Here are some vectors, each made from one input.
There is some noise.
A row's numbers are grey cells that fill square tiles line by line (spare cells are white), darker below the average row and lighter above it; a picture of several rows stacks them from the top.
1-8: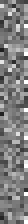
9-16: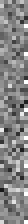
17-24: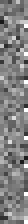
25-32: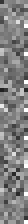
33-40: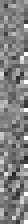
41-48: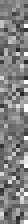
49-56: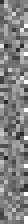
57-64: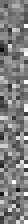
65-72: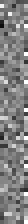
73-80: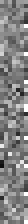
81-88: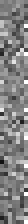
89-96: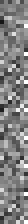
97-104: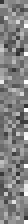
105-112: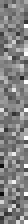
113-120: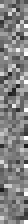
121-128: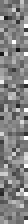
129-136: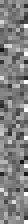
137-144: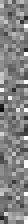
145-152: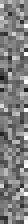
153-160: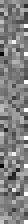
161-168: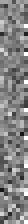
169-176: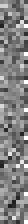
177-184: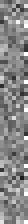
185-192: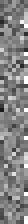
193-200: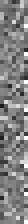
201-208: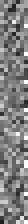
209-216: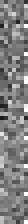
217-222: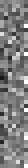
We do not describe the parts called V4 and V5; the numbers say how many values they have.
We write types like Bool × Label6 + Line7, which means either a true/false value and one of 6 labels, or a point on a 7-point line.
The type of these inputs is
(Line6 + V5) × Tree9 + Line9 × V4.
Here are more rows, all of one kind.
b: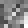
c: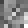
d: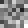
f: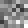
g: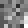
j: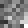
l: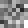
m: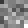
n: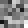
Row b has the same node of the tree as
c, g and j.
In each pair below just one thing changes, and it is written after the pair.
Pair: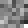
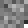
the value of V5
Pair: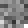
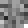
the node of the tree
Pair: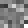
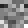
the value of V5
